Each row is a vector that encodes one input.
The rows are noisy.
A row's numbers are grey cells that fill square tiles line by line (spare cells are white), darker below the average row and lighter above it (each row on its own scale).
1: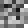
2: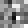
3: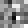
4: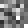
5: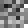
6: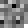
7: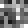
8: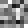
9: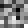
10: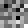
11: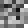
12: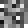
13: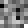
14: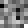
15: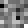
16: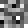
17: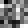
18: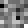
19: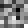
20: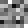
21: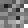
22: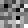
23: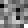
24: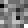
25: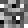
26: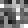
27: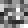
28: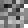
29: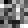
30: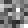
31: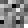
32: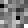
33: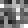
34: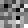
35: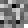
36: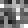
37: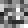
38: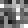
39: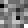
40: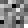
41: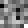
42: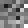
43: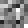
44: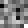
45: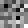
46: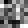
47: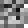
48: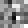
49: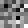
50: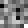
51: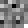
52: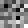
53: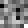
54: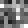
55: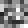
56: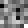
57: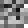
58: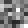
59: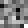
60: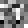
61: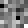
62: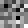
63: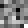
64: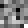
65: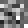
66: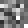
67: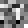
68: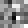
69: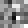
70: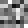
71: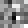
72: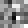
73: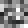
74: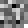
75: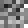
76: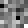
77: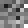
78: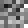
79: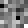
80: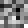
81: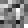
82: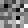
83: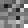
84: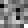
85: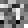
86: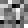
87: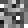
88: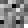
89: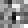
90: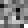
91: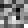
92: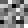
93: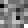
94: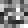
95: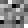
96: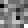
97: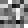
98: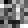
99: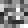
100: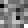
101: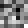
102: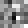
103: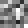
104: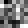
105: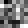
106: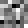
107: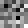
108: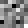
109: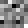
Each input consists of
either a point on a 9-point line, or a list of up to two points on a 4-point line.
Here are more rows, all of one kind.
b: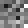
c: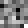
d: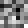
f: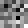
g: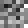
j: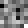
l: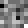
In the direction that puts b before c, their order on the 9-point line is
f, b, g, d, c, j, l.
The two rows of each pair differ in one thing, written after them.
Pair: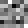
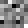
the place on the 4-point line in item 1 of the list
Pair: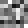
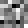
the place on the 4-point line in item 1 of the list
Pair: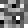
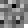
the place on the 4-point line in item 1 of the list
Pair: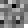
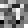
the place on the 4-point line in item 2 of the list
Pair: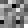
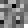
the place on the 4-point line in item 1 of the list
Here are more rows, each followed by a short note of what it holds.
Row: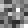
a list of one item
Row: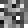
a list of two items
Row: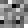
a list of two items
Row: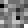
a point on a 9-point line
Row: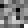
a point on a 9-point line
